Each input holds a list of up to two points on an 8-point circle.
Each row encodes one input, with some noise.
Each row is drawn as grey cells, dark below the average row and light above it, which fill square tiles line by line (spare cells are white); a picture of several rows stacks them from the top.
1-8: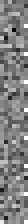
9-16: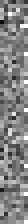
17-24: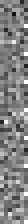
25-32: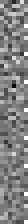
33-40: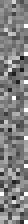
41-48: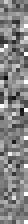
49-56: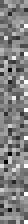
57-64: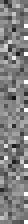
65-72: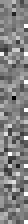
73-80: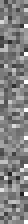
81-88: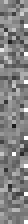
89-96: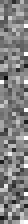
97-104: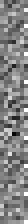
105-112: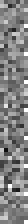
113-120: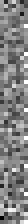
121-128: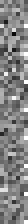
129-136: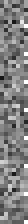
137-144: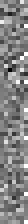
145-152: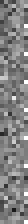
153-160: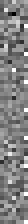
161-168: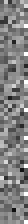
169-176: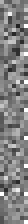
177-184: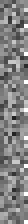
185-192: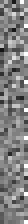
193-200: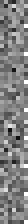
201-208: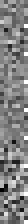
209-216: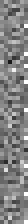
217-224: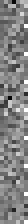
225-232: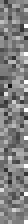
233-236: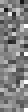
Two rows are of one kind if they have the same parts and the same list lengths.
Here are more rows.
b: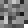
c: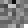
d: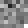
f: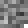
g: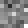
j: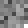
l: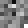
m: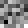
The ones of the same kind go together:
b, c, f
d, g, j, l
m

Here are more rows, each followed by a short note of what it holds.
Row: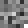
a list of two items
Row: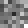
a list of two items
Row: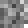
a list of two items
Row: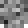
the empty list
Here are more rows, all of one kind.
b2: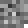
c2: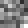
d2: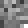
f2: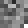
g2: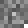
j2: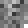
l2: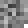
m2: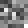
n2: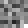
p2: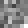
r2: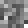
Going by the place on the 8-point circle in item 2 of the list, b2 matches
d2, f2 and g2.
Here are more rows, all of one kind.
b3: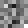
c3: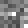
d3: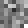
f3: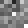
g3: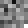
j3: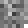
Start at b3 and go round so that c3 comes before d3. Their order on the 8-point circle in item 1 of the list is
b3, c3, f3, d3, g3, j3.
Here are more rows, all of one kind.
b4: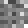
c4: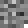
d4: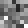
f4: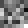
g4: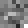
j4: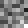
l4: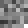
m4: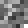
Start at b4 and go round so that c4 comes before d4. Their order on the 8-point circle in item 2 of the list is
b4, l4, j4, c4, f4, m4, g4, d4.
